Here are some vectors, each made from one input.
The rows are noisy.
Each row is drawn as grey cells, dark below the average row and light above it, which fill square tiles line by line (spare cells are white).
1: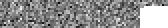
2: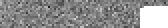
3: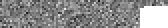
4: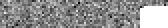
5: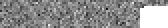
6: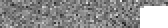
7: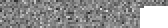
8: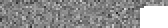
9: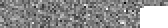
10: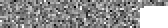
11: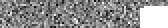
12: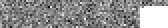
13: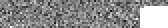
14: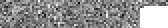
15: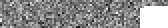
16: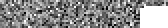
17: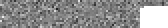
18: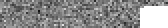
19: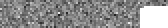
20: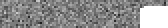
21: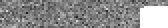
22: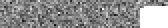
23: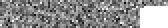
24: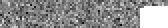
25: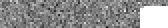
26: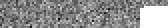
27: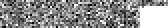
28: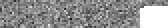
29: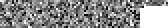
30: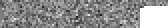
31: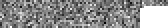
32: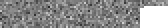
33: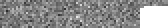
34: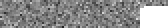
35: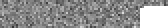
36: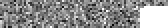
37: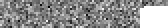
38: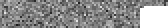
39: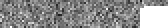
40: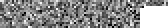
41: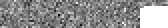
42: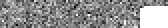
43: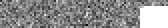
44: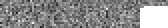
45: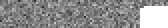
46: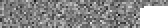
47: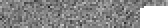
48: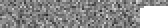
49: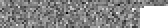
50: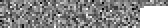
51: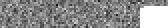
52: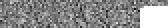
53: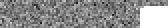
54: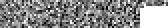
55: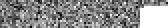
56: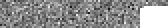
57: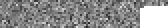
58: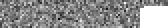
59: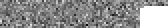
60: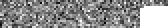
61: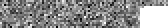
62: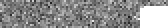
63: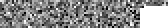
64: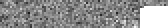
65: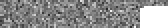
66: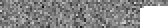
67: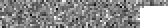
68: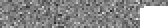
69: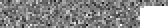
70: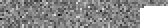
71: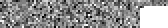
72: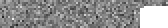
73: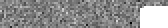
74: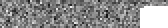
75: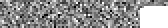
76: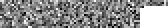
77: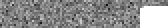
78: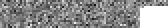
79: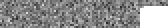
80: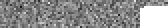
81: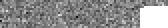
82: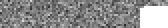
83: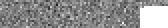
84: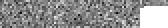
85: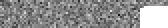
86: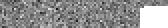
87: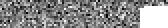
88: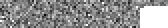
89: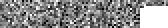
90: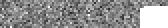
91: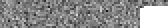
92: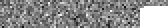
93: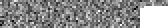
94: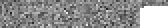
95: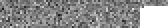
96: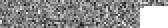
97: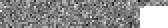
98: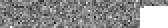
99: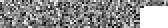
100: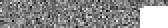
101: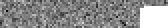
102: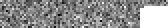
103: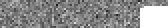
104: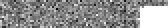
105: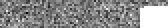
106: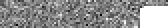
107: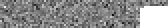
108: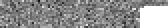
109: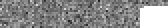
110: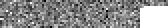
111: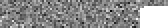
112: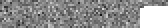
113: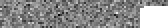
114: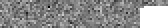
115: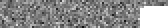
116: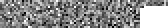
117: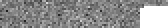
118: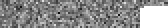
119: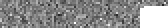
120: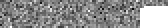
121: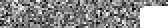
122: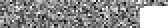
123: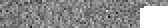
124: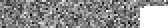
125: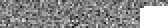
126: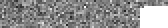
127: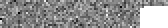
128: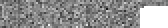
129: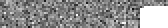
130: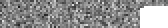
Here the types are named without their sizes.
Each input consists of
either a fixed value, or a label and a point on each of two lines.
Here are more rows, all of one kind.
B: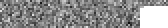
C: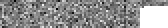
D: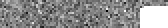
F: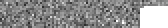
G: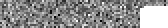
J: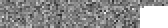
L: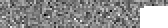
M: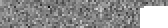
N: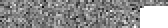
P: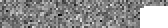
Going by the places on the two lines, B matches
G and M.
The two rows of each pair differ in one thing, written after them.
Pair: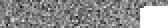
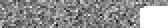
the place on one of the two lines
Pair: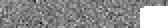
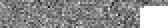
the label
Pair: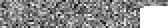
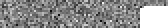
the place on one of the two lines
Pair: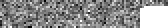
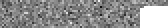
the label
